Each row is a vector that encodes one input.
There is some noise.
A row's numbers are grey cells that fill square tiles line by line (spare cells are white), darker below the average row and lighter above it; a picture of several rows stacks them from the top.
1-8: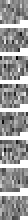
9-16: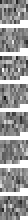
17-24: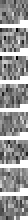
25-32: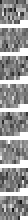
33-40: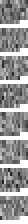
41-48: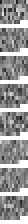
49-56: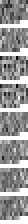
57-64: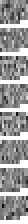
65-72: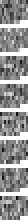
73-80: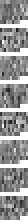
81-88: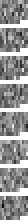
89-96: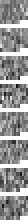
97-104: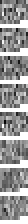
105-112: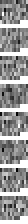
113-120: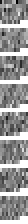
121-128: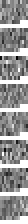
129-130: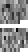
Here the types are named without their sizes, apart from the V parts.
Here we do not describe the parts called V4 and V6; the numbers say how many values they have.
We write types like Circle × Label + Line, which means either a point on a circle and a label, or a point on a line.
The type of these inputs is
(Line + V6) × V4 + Tree.
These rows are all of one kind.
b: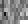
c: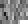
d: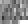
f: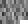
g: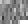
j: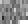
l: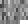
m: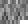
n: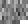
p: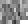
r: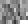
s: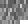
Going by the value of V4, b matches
c and m.
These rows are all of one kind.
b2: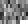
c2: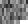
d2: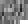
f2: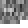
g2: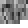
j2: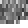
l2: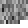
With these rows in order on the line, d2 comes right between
f2 and j2.
